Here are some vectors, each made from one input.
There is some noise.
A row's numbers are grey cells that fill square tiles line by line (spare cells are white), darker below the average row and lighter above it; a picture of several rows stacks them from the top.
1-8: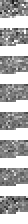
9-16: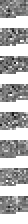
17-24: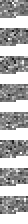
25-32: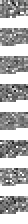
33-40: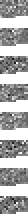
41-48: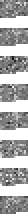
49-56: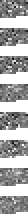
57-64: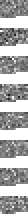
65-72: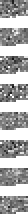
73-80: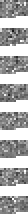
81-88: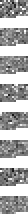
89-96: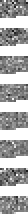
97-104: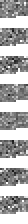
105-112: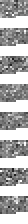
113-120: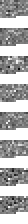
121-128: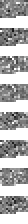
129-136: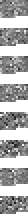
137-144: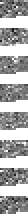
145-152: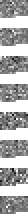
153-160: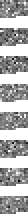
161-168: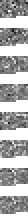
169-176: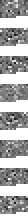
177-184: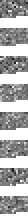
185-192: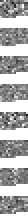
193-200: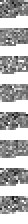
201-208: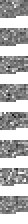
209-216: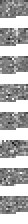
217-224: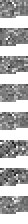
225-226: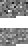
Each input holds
either a point on a 12-point line and a true/false value, or a point on a 19-point line.
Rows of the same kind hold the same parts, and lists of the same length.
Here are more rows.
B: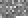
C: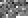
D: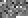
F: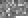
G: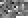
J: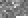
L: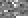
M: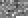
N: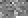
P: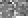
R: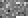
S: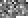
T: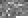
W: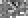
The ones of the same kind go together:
B, F, J, L, M, N, P, R, T
C, D, G, S, W

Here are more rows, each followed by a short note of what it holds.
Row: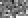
a point on a 12-point line and a true/false value
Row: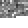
a point on a 19-point line
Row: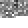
a point on a 19-point line
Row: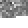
a point on a 19-point line
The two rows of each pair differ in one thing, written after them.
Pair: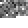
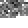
the place on the 12-point line
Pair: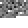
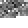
the true/false value
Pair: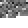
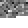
the true/false value
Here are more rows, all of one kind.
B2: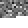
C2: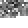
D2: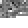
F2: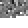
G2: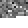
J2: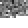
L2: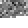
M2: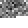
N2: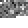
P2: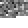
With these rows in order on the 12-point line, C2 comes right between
M2 and N2.
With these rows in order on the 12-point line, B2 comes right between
G2 and P2.
